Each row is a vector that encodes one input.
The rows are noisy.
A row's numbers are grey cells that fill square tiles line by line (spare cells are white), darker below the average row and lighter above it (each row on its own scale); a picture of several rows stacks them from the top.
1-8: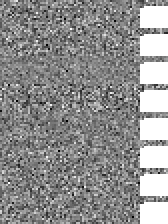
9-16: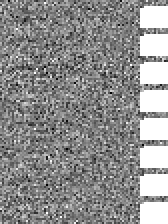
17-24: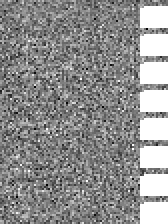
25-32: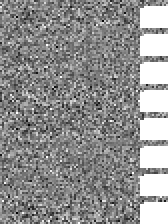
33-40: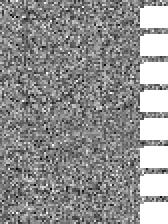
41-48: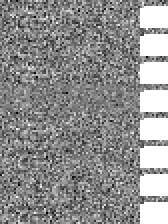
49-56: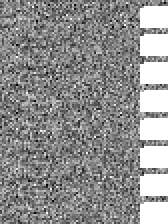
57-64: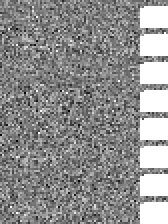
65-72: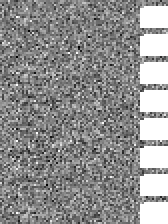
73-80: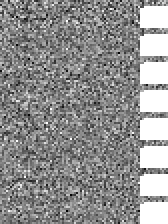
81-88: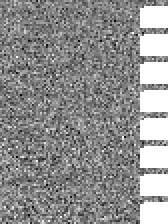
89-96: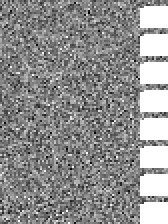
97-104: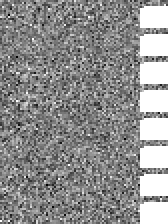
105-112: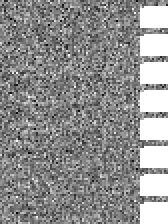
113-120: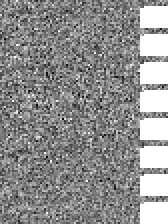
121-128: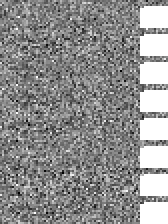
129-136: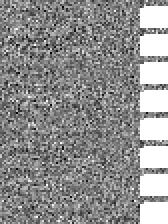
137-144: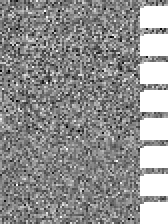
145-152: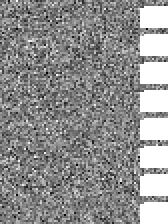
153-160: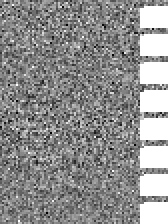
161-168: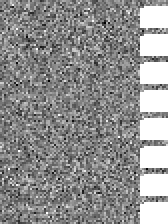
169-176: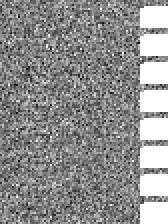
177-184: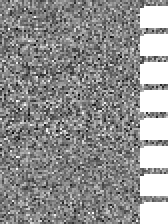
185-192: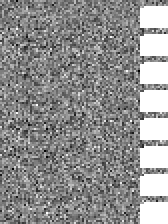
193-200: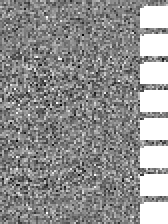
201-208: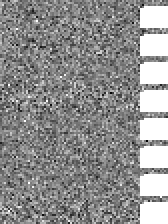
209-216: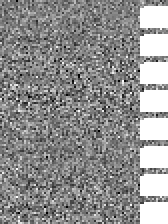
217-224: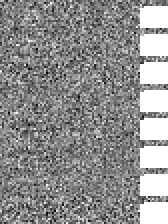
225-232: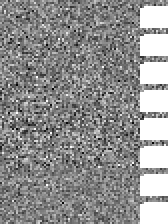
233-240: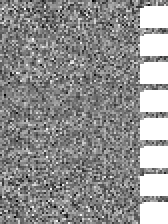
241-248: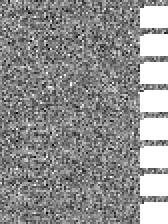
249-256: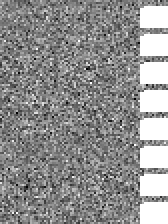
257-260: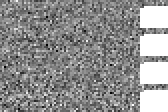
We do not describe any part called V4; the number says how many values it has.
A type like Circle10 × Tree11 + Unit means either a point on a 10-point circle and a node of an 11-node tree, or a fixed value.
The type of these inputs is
Bool × (Line5 + Line8) × V4.
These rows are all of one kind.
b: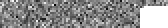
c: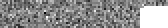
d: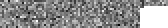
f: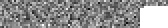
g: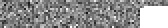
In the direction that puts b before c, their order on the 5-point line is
g, f, b, c, d.
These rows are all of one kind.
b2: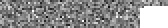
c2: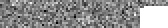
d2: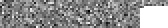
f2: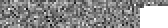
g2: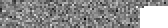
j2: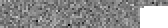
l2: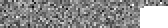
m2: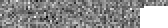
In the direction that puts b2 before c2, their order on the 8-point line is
l2, j2, m2, g2, b2, f2, d2, c2.
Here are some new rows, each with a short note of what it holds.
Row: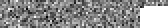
a point on an 8-point line, a true/false value and a value of V4
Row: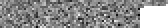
a point on a 5-point line, a true/false value and a value of V4
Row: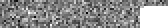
a point on an 8-point line, a true/false value and a value of V4
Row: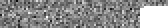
a point on a 5-point line, a true/false value and a value of V4
